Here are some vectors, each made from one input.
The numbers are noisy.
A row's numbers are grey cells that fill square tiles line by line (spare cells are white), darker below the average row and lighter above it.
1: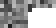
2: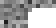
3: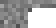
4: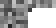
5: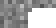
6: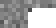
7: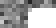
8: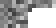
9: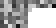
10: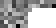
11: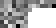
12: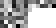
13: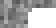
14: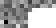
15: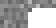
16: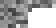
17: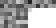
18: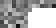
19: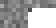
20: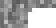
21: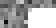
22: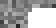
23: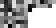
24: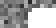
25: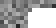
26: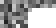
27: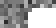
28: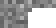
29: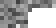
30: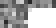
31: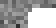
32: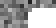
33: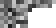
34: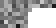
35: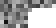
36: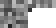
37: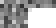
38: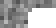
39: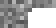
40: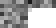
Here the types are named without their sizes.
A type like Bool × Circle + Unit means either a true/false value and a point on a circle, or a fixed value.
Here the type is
Label + Line.
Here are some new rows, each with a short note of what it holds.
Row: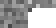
a point on a line
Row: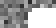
a label
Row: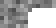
a point on a line
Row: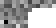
a label
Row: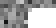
a label
